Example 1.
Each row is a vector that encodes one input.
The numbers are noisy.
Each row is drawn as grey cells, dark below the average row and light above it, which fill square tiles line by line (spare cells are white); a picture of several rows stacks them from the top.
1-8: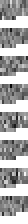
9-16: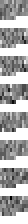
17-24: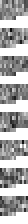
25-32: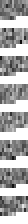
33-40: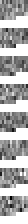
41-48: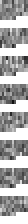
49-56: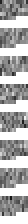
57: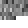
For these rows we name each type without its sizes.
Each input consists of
either a node of a tree, or three true/false values.
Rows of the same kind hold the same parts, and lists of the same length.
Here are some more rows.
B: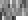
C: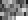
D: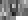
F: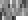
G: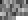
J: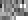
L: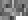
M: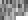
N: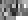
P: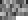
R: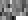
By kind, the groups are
B, F, L, M, R
C, D, G, J, N, P

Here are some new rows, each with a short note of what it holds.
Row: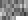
a node of a tree
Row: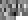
a node of a tree
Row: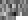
a node of a tree
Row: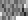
a node of a tree
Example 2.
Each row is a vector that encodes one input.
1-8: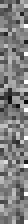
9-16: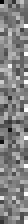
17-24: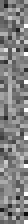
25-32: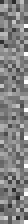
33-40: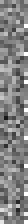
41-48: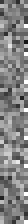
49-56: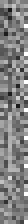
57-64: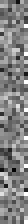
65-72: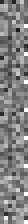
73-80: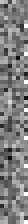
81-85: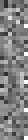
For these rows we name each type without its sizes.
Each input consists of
either a point on a line, or a node of a tree.
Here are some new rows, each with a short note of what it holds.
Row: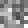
a node of a tree
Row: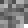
a point on a line
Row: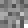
a node of a tree
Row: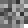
a point on a line
